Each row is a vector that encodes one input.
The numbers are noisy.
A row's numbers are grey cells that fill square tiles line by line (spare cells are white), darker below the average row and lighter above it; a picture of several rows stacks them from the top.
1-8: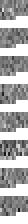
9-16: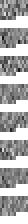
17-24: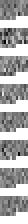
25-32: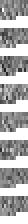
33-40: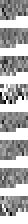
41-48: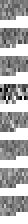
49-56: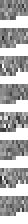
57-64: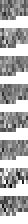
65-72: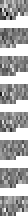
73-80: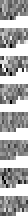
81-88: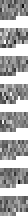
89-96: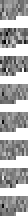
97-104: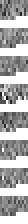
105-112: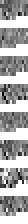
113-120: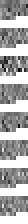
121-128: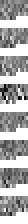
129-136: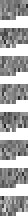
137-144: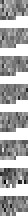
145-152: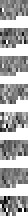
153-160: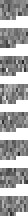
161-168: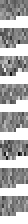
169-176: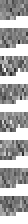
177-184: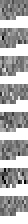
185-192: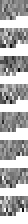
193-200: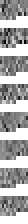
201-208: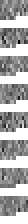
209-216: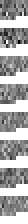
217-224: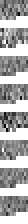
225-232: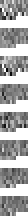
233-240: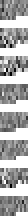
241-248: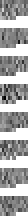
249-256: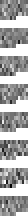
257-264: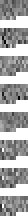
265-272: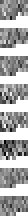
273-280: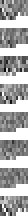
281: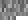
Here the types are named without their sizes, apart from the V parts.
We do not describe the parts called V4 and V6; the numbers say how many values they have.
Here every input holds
five true/false values and a value of V4, together with either a point on a line, or a value of V6.
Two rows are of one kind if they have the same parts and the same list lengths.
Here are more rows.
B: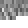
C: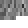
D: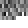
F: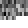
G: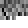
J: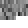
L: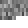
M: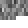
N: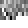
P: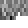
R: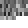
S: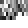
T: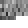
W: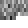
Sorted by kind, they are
B, C, D, F, M, N, P, R, S, W
G, J, L, T

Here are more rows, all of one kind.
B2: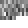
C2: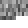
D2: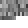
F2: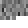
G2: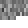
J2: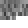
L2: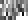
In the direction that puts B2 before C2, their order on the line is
B2, J2, D2, C2, L2, F2, G2.
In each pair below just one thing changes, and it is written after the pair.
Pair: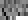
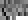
the value of V4
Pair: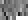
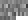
one of the five true/false values
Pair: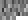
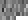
the value of V4
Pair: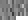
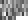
the place on the line
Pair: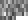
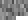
one of the five true/false values
